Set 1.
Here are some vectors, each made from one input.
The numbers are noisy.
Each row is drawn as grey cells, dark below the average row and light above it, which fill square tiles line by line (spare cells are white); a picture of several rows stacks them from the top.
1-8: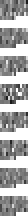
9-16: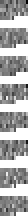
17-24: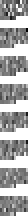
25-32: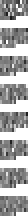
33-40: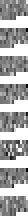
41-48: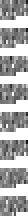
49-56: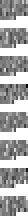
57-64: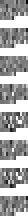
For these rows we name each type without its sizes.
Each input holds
a list of points on a line.
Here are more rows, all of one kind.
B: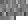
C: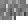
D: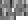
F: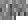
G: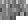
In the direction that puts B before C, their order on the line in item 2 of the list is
B, C, F, D, G.
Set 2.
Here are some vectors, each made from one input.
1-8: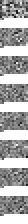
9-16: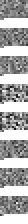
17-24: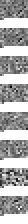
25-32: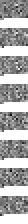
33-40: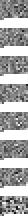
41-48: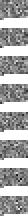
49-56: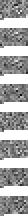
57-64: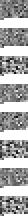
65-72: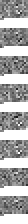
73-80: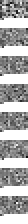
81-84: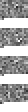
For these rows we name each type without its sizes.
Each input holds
a list of points on a line.
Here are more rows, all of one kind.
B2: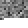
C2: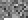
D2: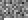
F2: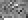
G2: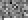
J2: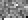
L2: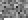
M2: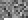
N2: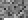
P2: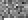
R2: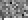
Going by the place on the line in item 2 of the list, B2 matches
D2 and N2.
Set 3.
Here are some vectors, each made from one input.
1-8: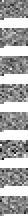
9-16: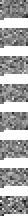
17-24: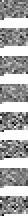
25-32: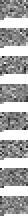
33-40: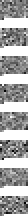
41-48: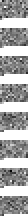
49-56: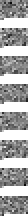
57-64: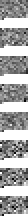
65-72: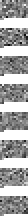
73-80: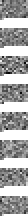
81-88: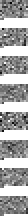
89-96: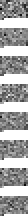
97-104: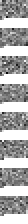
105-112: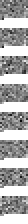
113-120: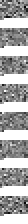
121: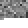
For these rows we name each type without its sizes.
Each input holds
a point on a line, together with either a fixed value, or five true/false values.
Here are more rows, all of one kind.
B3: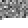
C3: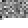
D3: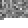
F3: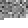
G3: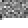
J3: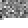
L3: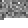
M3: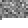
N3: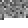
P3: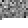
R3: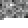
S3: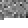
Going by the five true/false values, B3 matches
D3 and F3.
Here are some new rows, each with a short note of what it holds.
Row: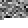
a point on a line
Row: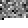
a point on a line
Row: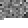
a point on a line and five true/false values
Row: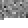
a point on a line and five true/false values
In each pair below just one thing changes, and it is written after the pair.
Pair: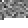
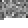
one of the five true/false values
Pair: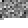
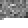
the place on the line
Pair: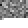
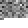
the place on the line
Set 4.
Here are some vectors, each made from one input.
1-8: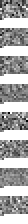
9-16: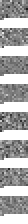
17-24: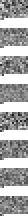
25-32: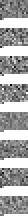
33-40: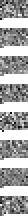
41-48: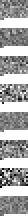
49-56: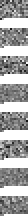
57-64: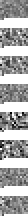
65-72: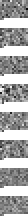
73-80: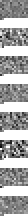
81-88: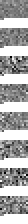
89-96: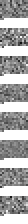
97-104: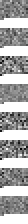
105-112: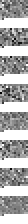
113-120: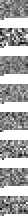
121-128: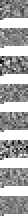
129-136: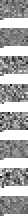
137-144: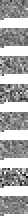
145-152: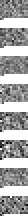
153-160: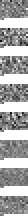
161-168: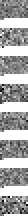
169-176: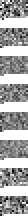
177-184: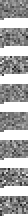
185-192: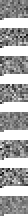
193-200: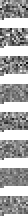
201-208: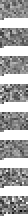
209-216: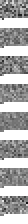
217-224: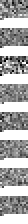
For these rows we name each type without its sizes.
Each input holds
either a point on a circle, or a fixed value, or a node of a tree.
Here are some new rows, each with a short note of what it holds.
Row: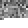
a point on a circle
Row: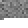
a node of a tree
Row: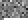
a node of a tree
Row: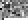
a fixed value
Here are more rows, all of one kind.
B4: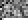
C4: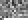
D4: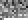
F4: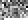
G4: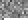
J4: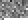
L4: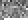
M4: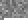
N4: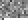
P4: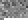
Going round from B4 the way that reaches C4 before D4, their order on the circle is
B4, C4, N4, L4, G4, F4, D4, M4, P4, J4.
